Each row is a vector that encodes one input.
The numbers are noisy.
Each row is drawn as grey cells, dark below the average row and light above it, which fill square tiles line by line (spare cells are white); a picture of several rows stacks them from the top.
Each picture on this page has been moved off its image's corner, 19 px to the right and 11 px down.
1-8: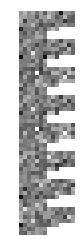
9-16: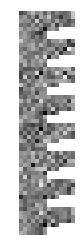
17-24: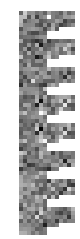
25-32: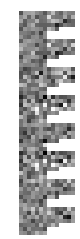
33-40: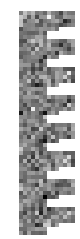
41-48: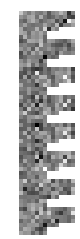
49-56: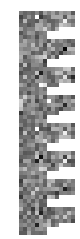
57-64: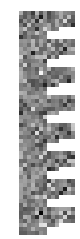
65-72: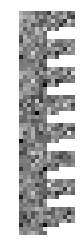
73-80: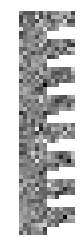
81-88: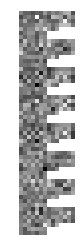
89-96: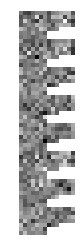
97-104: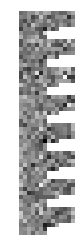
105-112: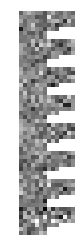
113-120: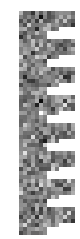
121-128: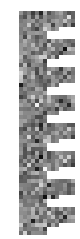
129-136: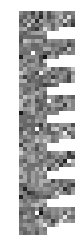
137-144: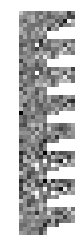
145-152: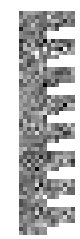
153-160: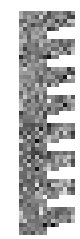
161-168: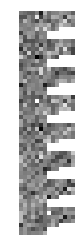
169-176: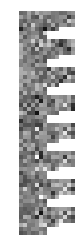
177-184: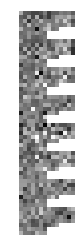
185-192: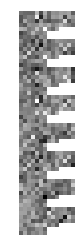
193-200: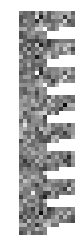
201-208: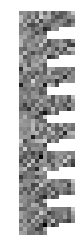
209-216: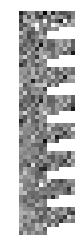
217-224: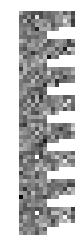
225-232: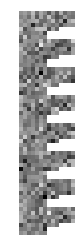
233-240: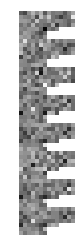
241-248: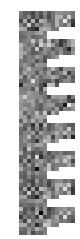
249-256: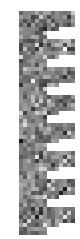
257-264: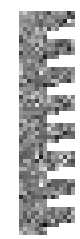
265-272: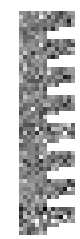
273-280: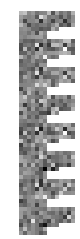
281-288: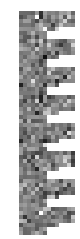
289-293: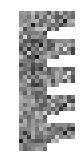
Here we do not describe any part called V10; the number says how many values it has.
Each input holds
either three values of V10, or a list of up to three points on an 11-point circle.
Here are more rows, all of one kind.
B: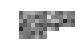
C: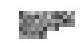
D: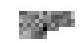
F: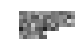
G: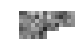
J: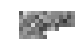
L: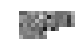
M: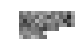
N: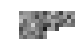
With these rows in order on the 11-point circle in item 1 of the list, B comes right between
C and N.
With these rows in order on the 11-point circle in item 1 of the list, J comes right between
M and N.
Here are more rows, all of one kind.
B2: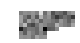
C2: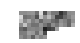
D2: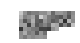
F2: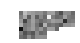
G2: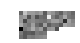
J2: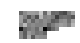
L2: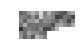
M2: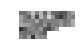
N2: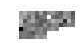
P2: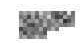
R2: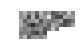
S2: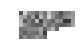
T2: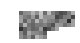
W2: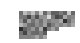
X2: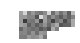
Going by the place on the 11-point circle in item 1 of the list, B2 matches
C2, J2, L2 and T2.
